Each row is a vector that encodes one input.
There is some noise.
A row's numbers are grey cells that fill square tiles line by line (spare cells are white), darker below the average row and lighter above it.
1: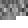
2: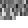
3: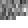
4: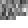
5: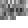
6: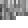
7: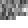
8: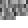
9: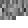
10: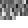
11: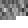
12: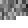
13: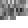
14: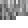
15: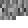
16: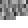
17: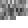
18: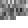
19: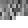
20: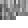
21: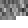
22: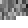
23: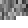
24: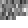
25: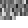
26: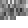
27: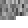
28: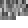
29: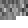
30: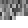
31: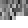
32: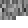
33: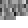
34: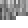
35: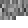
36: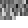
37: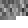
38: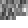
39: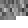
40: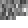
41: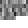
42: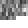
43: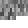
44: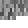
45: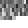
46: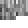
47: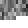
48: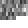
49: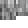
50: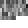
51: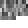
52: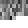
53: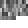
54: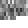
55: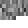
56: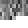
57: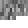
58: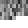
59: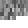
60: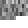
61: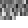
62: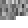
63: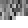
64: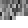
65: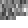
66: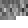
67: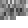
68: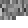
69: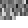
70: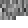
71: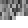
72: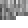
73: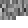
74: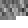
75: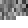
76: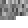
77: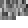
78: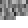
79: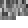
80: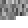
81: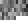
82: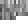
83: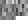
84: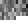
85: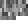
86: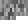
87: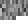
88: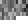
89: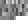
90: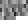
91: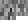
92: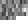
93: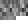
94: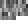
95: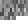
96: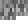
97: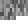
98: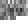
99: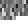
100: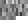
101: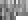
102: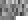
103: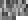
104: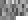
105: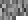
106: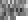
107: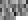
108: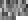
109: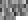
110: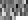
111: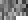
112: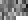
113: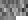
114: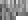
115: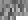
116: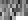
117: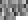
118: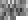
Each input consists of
a point on a 12-point line.
